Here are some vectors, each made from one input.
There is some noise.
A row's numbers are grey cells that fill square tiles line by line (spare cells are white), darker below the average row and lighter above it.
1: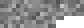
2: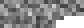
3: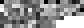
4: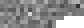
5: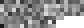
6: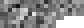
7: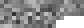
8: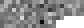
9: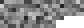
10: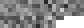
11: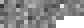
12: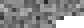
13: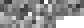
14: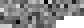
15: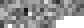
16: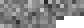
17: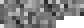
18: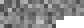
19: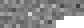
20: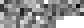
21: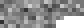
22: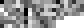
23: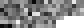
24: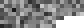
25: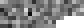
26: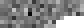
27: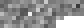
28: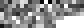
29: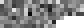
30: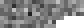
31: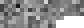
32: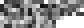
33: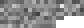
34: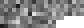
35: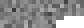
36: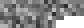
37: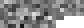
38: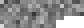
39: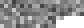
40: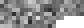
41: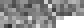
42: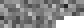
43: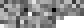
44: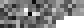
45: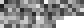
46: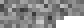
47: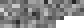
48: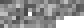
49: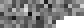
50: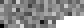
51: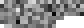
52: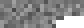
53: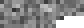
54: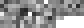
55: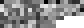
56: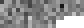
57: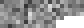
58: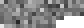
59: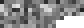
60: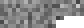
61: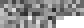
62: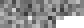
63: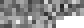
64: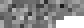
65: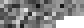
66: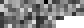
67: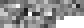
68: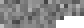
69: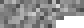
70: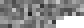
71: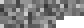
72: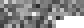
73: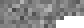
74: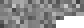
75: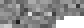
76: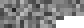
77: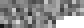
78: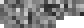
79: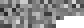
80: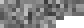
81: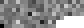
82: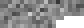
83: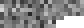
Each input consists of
a point on a 5-point line, together with either one of 4 labels and three true/false values, or a point on a 5-point line.
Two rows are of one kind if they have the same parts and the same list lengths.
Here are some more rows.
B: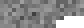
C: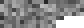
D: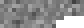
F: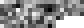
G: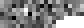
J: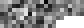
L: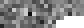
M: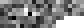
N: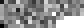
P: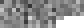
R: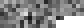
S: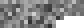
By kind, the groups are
B, C, D, G, M, P
F, J, L, N, R, S

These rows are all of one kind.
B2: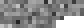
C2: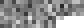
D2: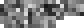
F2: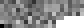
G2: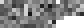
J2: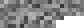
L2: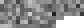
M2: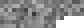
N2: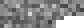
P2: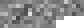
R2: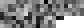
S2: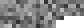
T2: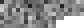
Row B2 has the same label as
L2, R2 and S2.
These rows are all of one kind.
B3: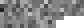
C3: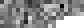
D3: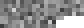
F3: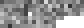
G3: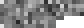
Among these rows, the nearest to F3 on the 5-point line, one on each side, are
B3 and C3.
